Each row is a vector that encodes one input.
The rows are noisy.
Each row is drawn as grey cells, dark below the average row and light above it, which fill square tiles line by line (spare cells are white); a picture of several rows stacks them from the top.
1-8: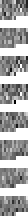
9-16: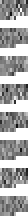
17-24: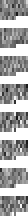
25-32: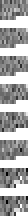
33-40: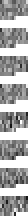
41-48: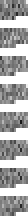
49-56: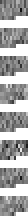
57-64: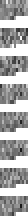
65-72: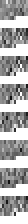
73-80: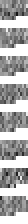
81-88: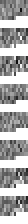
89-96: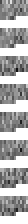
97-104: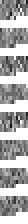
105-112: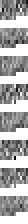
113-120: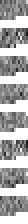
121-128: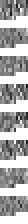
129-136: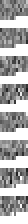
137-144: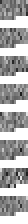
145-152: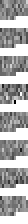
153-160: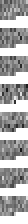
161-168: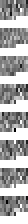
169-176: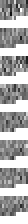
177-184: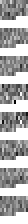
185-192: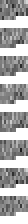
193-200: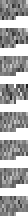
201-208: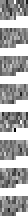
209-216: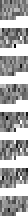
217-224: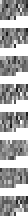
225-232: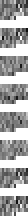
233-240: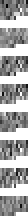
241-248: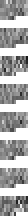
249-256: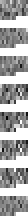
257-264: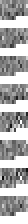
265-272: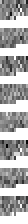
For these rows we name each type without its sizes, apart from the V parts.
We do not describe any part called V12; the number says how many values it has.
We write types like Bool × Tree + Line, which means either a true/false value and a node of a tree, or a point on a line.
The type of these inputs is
(Label + Tree) × Tree + V12.
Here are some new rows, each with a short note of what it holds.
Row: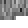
a node of each of two trees
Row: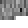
a node of each of two trees
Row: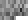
a node of each of two trees
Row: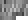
a node of each of two trees
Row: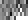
a value of V12
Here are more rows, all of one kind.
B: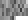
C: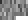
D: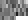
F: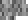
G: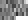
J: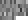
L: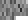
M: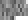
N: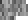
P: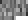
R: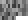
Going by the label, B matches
D, J and L.
